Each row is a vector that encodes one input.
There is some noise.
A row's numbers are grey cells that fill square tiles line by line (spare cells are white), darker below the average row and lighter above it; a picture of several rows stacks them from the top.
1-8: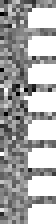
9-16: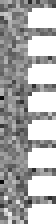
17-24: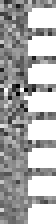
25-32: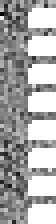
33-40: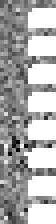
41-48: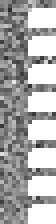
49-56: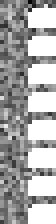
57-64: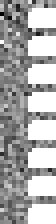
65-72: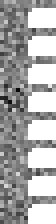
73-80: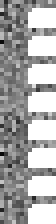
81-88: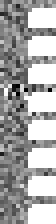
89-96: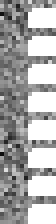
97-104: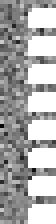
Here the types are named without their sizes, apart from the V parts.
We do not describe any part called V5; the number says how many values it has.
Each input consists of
a list of items, each a true/false value and a value of V5.
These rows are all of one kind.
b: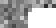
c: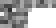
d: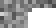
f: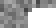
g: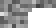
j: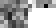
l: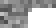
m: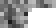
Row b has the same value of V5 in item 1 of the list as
c and l.
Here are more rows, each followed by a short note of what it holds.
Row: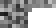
a list of one item
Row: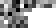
the empty list
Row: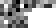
the empty list
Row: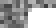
a list of two items
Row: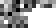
the empty list
